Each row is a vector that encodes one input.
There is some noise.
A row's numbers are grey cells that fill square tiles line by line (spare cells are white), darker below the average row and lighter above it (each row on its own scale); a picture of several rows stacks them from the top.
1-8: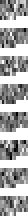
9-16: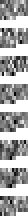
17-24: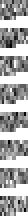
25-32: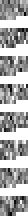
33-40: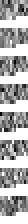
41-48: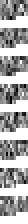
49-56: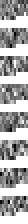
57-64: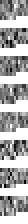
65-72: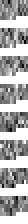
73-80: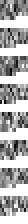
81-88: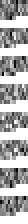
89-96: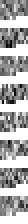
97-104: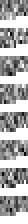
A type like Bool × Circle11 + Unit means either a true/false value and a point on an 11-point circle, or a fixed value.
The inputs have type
Bool × (Circle5 + Line5) × Line5.
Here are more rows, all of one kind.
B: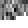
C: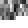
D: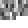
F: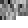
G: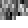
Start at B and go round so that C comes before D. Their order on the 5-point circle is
B, C, F, D, G.
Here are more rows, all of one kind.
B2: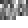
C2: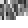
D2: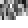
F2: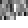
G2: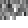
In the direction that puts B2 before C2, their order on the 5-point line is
F2, B2, C2, D2, G2.
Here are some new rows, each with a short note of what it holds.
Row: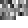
a point on a 5-point circle, a point on a 5-point line and a true/false value
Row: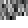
a point on each of two 5-point lines and a true/false value
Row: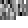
a point on each of two 5-point lines and a true/false value
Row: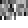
a point on a 5-point circle, a point on a 5-point line and a true/false value
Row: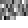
a point on a 5-point circle, a point on a 5-point line and a true/false value
